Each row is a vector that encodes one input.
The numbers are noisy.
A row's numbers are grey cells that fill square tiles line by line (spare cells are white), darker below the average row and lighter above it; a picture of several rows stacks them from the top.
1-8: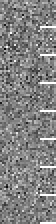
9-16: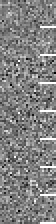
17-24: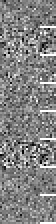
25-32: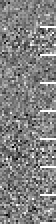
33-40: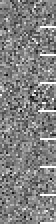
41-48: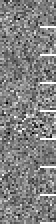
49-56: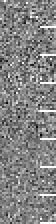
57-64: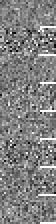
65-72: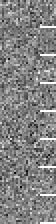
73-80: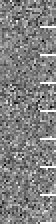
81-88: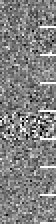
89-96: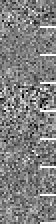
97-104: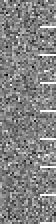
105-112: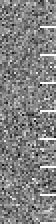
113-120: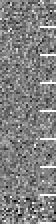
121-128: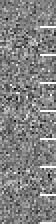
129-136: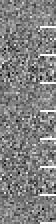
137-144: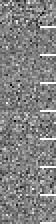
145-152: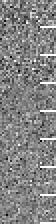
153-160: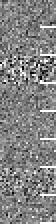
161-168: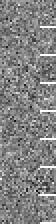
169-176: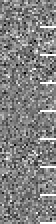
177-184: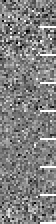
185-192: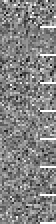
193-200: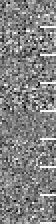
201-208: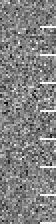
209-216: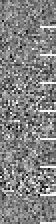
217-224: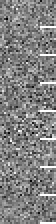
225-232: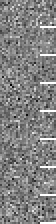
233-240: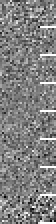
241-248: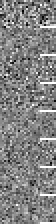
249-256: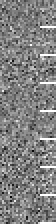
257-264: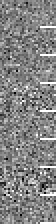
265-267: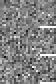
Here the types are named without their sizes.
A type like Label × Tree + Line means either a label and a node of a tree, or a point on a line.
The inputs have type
Circle × Label × Tree + Unit.
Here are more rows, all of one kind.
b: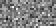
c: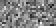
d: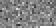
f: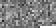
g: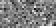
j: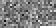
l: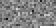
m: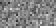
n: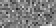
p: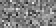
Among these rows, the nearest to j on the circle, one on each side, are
d and l.
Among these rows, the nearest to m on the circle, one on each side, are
c and p.
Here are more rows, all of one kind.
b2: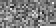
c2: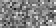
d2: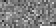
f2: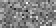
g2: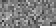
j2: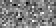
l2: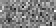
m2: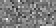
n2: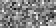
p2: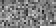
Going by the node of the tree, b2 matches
c2, f2, j2 and n2.
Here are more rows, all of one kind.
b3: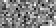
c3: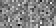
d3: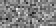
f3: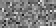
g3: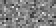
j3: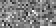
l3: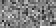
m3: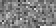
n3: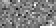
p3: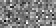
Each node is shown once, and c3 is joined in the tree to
d3, f3 and m3.
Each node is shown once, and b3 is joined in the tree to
j3 and l3.
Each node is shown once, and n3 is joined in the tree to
p3.
